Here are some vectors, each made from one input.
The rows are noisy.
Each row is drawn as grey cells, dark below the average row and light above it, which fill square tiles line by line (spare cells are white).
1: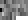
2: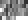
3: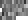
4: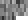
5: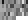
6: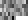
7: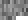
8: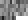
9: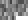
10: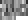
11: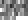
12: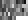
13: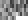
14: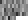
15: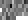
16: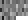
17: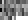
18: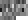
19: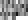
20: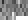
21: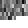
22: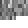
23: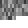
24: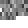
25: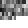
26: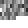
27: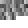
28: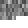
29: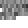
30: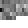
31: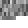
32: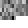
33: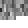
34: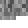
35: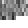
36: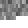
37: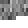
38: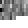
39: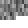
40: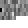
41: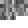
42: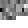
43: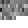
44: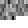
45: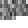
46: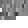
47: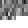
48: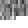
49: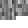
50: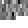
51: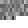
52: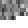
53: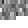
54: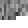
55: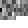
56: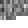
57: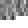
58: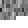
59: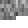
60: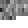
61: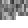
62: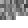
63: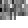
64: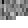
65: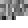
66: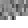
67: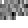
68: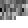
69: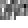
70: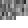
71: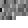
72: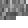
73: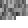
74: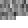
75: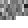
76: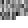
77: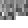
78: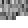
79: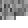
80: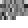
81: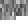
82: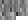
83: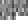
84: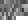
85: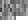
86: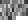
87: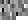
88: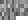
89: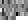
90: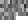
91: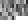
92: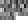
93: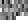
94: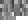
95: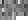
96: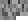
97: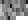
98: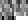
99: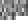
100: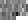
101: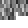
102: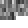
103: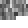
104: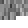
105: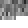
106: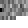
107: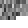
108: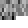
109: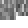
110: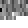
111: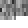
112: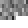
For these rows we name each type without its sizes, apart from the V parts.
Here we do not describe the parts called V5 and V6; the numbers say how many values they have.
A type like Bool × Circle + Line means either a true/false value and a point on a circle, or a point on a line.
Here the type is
List(Line) × V5 × V6.
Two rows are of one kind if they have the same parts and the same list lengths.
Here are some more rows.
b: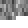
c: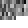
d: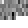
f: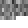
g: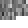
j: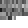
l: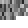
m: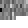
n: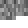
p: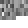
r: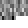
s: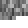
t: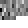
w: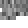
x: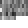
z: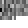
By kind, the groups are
b, c, f, g, j, m, n, s, t, z
d, l, r
p, w, x

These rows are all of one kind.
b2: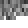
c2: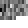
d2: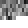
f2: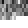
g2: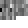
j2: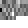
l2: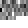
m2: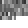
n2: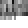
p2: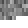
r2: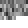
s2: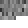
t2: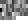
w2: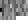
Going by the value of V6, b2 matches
c2, f2, l2 and w2.
